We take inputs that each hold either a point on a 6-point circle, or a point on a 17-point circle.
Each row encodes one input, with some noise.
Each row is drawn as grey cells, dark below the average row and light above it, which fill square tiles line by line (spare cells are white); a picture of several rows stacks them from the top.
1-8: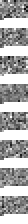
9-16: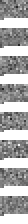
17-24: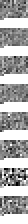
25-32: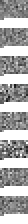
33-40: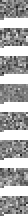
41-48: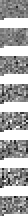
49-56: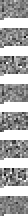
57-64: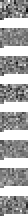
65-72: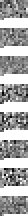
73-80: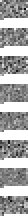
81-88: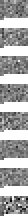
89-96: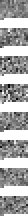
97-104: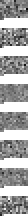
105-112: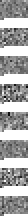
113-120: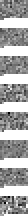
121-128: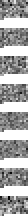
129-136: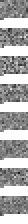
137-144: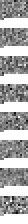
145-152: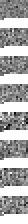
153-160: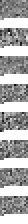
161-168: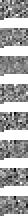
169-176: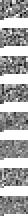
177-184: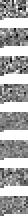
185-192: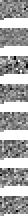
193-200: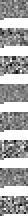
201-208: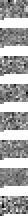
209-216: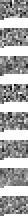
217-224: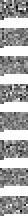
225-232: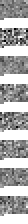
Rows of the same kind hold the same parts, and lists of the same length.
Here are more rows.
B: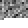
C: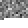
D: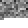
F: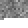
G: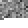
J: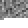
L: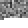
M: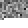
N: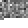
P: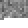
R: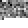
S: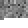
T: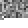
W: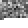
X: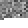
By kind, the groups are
B, D, F, J, P, R, S, W
C, G, L, M, N, T, X

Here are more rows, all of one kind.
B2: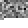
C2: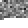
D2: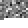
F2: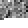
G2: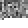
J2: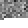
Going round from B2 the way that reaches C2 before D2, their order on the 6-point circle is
B2, C2, G2, D2, F2, J2.
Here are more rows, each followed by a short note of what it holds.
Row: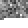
a point on a 17-point circle
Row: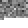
a point on a 17-point circle
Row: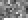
a point on a 17-point circle
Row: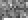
a point on a 17-point circle
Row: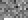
a point on a 17-point circle
